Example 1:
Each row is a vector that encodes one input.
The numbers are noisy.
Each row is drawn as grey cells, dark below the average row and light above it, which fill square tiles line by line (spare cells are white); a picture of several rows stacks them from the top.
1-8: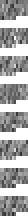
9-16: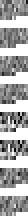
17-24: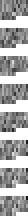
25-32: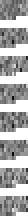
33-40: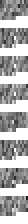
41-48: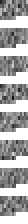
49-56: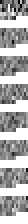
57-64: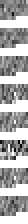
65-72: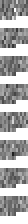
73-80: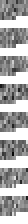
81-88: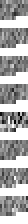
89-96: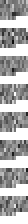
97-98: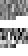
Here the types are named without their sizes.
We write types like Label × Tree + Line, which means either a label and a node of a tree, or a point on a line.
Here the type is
List(Line).
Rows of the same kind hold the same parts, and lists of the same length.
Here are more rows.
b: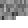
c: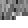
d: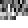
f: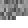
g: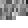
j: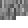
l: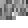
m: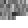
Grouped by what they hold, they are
b, c, f, j, m
d
g, l

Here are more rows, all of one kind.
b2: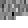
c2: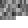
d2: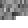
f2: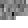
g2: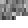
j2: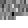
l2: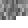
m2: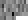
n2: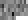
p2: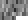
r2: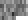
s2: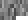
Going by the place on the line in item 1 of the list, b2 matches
f2, j2, m2 and n2.
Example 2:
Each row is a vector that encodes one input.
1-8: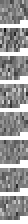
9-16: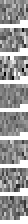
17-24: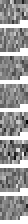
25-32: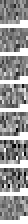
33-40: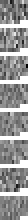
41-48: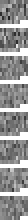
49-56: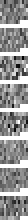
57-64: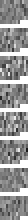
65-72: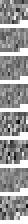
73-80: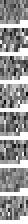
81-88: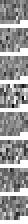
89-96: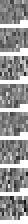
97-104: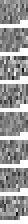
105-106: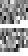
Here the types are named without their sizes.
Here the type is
Bool × Line.
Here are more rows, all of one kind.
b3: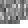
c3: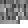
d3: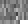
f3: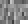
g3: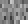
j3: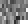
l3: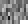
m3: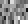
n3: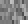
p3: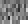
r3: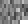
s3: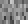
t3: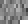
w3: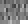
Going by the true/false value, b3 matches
j3, r3 and t3.
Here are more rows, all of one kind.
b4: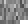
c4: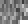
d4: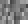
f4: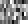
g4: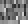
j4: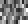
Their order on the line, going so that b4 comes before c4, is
f4, g4, b4, d4, j4, c4.
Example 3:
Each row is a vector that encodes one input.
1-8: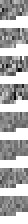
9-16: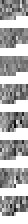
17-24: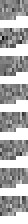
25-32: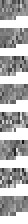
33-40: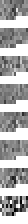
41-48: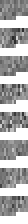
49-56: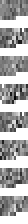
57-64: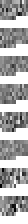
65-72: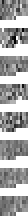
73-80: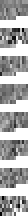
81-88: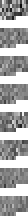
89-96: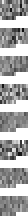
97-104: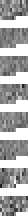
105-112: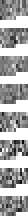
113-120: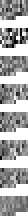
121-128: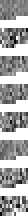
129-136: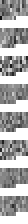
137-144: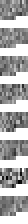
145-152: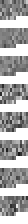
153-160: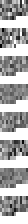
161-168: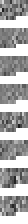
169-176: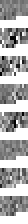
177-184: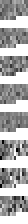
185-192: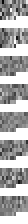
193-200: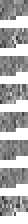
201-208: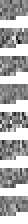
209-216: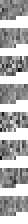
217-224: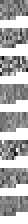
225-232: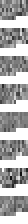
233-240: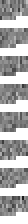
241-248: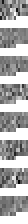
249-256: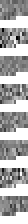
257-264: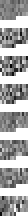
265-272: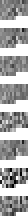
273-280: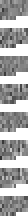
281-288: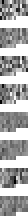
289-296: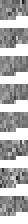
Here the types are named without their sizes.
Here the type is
Line + Tree.
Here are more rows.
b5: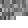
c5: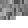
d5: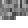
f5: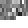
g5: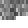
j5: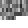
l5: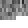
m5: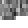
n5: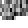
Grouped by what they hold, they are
b5, c5, d5, f5, j5, m5, n5
g5, l5

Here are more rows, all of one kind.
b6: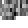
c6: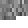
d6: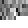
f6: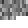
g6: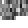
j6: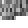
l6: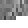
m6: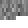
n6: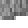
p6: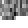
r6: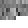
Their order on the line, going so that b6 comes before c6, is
m6, f6, r6, d6, j6, n6, p6, b6, l6, g6, c6.
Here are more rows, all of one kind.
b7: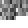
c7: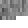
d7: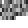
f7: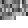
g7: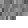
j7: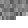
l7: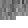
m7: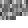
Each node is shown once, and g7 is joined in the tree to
c7, d7, f7 and l7.
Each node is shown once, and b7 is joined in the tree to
c7.
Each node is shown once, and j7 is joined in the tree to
l7.
